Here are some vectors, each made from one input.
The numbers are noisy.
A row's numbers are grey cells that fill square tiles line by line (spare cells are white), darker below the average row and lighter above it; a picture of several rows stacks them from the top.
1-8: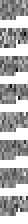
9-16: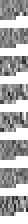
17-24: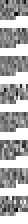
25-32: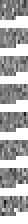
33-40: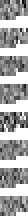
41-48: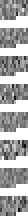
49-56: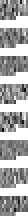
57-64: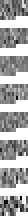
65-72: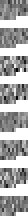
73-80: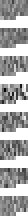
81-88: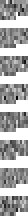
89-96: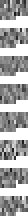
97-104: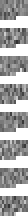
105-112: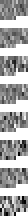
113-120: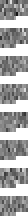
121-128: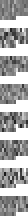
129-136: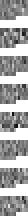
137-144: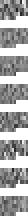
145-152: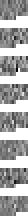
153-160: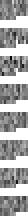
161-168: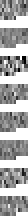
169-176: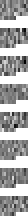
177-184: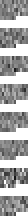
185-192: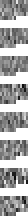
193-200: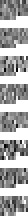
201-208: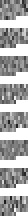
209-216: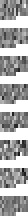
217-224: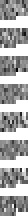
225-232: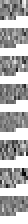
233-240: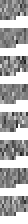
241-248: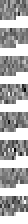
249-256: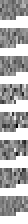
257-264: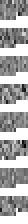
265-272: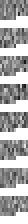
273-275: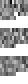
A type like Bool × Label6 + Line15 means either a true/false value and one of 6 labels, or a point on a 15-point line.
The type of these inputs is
List3(Line11).
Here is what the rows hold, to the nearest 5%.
All of them are lists of up to three points on an 11-point line: a few are empty, 25% hold one, 35% two and 40% three.
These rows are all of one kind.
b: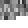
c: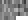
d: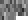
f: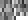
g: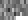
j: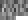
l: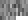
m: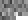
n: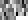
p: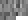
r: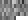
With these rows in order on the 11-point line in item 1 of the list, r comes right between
d and g.
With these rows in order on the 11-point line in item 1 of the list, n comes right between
j and m.
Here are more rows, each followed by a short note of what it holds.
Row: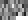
the empty list
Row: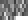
the empty list
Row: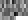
a list of two items
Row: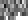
the empty list
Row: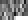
the empty list
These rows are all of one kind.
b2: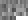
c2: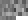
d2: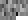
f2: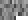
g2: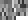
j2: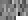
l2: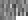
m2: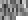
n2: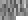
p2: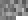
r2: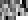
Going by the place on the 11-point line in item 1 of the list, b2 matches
c2, p2 and r2.
